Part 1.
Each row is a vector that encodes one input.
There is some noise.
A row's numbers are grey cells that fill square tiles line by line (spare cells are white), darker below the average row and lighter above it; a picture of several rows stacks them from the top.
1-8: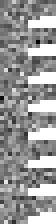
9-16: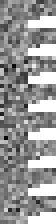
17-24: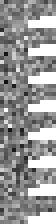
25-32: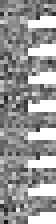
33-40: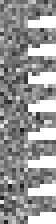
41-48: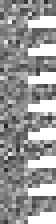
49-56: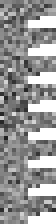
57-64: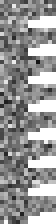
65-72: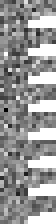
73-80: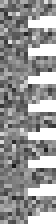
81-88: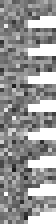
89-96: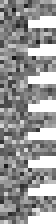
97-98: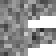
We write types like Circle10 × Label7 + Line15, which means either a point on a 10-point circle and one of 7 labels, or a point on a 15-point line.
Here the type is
(Circle10 + Unit) × (Line4 + Tree10).
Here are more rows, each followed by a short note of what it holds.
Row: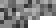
a node of a 10-node tree
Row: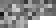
a point on a 10-point circle and a point on a 4-point line
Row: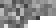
a point on a 10-point circle and a node of a 10-node tree
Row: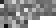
a point on a 4-point line
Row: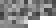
a point on a 10-point circle and a point on a 4-point line
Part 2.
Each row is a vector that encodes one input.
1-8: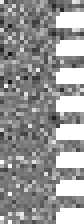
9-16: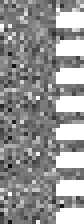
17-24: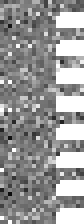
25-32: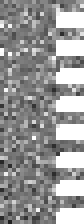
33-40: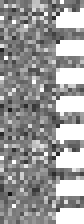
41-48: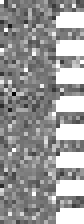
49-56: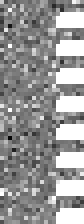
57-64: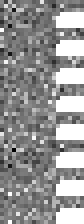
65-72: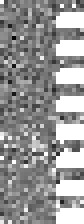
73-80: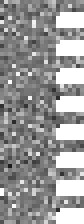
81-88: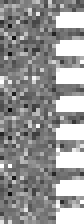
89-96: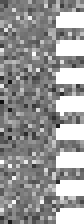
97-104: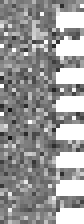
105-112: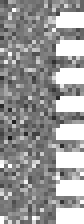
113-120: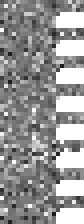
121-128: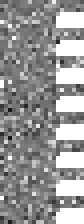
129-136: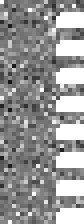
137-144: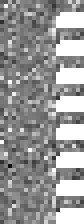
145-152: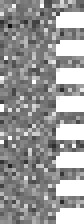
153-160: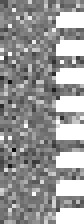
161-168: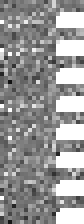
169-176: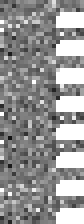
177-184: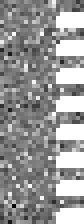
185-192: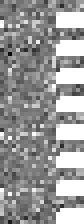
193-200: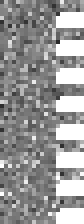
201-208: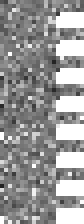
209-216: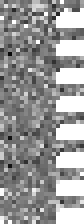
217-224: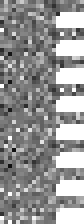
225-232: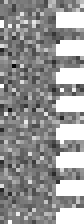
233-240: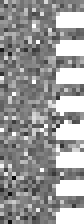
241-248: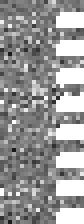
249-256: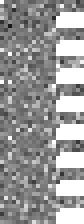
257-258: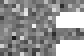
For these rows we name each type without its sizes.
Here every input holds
either a point on a circle and a true/false value, or a fixed value, or a node of a tree.
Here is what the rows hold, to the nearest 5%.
About 55% of them hold a point on a circle and a true/false value. About 5% of them hold a fixed value. The rest hold a node of a tree.
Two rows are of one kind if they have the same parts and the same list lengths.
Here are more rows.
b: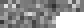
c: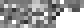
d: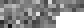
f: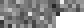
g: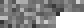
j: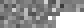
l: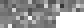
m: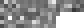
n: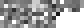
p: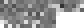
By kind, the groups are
b, d, f, g
c, n
j, l, m, p

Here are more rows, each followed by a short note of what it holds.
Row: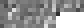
a point on a circle and a true/false value
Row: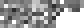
a fixed value
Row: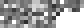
a fixed value
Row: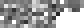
a fixed value
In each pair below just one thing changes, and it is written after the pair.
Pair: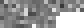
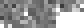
the true/false value
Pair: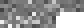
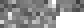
the true/false value
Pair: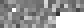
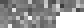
the true/false value
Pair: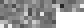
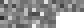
the true/false value
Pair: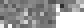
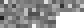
the true/false value
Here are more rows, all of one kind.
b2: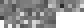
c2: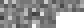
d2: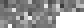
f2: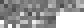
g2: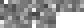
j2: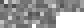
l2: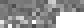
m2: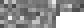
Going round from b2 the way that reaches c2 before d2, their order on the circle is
b2, g2, j2, c2, d2, l2, m2, f2.
